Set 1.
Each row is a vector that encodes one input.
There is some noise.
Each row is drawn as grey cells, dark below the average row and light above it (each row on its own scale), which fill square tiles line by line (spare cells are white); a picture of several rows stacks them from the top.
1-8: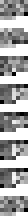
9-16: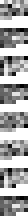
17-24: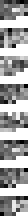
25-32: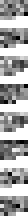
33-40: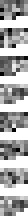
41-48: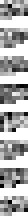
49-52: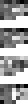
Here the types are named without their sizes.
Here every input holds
either a fixed value, or a label and a true/false value.
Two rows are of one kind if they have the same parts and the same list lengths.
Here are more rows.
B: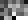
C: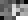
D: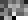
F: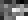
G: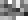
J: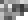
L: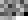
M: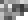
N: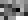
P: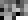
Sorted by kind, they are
B, C, D, F, G, L, N, P
J, M

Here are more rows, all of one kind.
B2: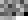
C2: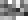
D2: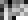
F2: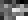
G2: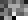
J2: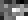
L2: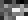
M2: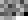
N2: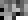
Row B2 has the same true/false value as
C2 and M2.
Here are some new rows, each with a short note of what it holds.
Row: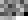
a label and a true/false value
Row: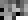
a label and a true/false value
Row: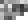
a fixed value
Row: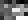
a label and a true/false value
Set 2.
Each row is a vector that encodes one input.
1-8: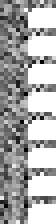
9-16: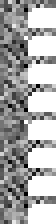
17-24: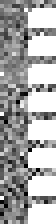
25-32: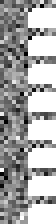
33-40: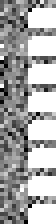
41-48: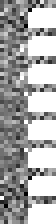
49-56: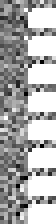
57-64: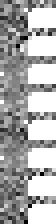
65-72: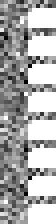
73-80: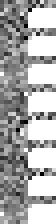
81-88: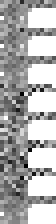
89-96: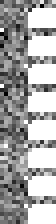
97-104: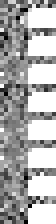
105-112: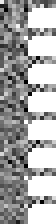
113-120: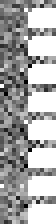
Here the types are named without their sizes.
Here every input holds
either a point on a line, or three true/false values.
